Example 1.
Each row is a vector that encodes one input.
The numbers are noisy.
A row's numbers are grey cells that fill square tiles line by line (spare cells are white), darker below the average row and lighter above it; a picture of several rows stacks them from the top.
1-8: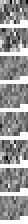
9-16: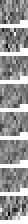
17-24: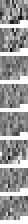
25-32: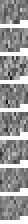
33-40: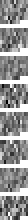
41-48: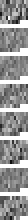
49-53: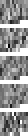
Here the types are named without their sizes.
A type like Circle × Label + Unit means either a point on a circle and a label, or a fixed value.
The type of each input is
List(Line).
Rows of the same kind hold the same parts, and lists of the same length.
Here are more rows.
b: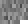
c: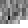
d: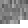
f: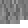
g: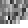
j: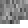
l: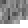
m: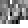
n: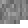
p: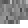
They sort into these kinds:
b, d, n
c, f, g, j, l, p
m

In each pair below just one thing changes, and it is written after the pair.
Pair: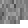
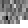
the place on the line in item 1 of the list
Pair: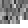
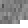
the place on the line in item 2 of the list
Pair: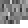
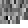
the place on the line in item 1 of the list
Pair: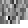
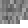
the place on the line in item 2 of the list
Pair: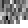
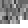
the place on the line in item 2 of the list
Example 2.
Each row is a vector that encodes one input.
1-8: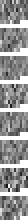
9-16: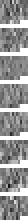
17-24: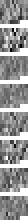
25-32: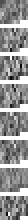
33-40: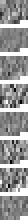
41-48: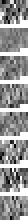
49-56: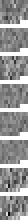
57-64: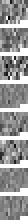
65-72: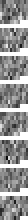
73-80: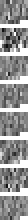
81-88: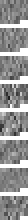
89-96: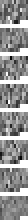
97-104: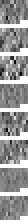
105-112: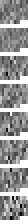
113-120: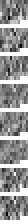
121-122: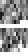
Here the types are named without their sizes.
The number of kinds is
3.
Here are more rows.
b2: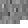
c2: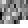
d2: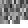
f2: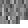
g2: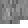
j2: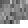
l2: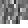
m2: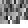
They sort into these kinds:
b2, f2, j2
c2, d2, g2, m2
l2

